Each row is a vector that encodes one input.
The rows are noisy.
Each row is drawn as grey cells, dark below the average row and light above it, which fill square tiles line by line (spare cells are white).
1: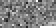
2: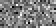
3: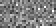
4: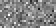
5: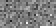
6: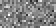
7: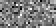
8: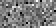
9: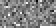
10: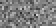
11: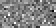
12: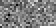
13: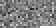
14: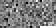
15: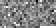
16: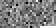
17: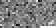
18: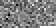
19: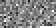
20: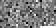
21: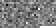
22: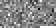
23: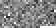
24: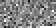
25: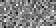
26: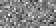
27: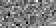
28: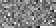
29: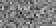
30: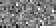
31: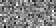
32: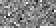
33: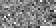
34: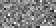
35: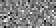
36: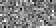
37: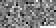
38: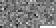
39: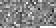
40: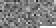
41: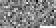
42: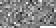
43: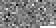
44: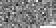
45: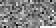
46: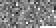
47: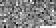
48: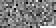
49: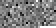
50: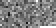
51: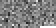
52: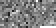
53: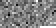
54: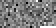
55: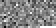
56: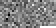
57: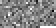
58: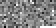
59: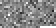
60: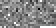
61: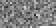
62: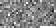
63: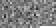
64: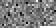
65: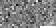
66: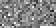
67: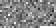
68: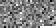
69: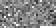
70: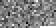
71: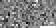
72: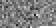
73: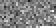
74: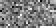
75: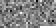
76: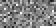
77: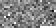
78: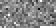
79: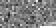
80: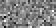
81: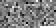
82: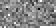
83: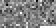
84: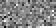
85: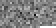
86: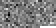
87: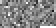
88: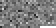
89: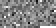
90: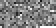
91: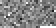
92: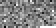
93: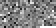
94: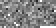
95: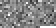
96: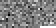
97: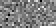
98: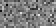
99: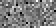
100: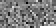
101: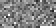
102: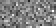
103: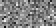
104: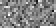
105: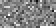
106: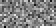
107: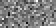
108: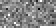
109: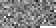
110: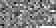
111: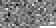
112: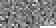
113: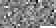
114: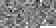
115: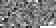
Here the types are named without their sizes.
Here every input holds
a node of each of two trees, together with either a fixed value, or four true/false values.
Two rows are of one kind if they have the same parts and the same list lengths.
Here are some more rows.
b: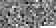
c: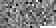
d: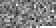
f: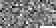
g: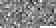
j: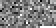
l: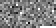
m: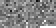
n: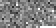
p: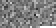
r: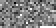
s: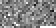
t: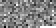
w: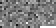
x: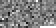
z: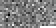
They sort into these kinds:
b, d, l, x
c, f, g, j, m, n, p, r, s, t, w, z

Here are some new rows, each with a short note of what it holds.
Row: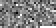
a node of each of two trees
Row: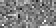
a node of each of two trees and four true/false values
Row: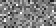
a node of each of two trees
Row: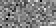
a node of each of two trees and four true/false values
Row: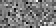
a node of each of two trees
